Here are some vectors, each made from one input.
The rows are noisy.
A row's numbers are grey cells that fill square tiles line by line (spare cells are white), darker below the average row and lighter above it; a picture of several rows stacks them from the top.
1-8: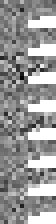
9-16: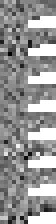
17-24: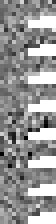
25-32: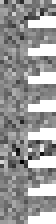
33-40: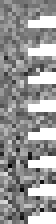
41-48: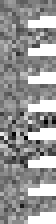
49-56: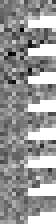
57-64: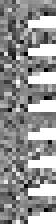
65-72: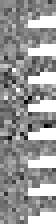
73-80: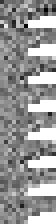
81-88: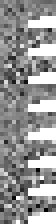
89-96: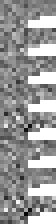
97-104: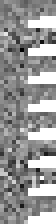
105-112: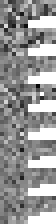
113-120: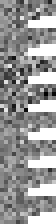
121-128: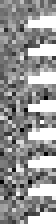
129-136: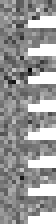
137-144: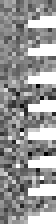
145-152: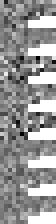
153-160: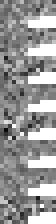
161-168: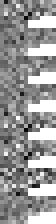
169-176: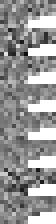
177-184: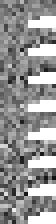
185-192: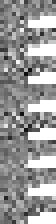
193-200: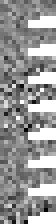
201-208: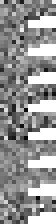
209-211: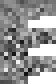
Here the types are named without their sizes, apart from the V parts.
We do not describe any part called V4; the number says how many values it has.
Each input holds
either a point on a circle and a value of V4, or a node of a tree.
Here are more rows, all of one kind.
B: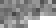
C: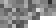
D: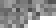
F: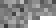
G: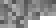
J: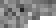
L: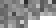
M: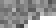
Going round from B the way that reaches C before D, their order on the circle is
B, J, G, C, M, F, L, D.
